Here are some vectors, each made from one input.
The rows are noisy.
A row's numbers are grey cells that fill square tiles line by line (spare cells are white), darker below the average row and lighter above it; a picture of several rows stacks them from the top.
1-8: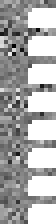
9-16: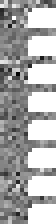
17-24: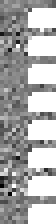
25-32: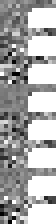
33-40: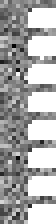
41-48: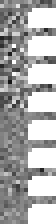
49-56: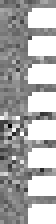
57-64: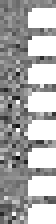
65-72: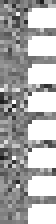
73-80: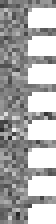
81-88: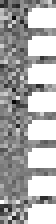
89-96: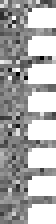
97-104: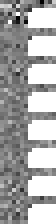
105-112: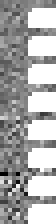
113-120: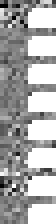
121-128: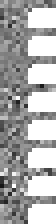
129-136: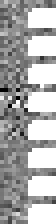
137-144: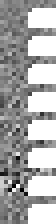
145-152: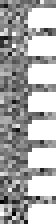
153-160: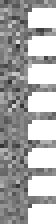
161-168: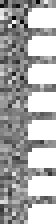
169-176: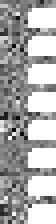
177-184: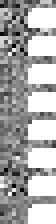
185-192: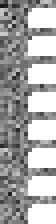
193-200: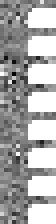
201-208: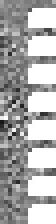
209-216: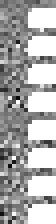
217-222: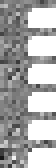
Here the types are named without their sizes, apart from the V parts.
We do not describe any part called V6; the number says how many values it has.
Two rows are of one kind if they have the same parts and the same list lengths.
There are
2 kinds of row.
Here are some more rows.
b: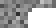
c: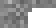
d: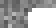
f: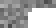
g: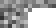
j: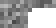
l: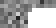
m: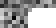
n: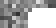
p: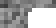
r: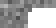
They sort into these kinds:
b, d, g, j, n, p, r
c, f, l, m

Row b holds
a point on each of two lines and a value of V6.
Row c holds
a point on a line, three true/false values and a value of V6.
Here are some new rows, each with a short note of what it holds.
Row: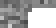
a point on each of two lines and a value of V6
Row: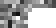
a point on a line, three true/false values and a value of V6
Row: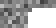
a point on each of two lines and a value of V6
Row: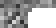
a point on each of two lines and a value of V6
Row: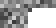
a point on each of two lines and a value of V6
